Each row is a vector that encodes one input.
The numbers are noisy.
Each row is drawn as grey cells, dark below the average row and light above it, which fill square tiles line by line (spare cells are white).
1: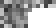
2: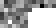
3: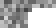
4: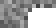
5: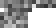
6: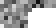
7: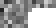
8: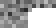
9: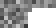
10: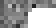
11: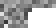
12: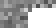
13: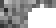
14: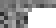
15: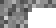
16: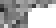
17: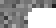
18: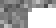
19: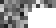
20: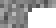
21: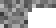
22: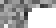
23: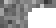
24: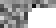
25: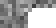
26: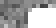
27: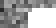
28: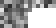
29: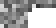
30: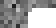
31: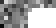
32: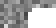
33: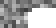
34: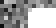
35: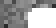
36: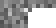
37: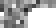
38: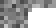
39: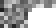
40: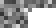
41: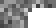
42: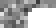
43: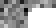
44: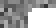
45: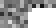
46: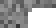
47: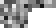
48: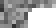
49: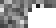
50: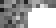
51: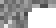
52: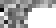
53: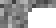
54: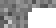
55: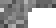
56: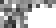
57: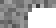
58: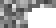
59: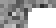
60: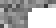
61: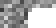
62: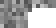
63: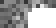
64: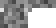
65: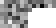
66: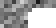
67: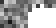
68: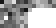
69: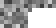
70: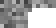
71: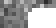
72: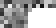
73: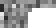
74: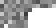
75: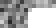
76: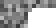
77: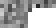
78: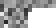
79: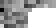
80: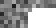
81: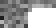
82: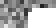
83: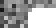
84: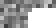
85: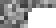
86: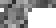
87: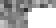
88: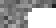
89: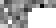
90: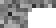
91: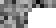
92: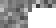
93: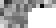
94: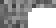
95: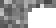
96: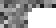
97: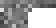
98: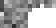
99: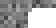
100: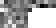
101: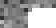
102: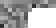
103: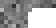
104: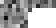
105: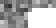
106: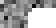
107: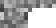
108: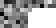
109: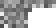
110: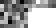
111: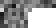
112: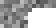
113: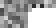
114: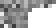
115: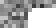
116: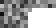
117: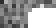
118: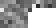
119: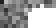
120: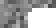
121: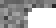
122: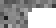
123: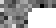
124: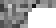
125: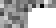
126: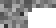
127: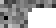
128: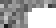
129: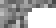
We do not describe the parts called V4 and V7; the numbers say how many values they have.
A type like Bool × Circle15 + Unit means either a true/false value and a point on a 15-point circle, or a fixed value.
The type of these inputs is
(Bool × (Circle6 + Unit) + V4) × V7.
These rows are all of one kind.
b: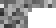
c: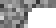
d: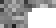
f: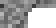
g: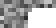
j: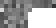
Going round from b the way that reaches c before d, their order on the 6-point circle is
b, g, c, f, d, j.
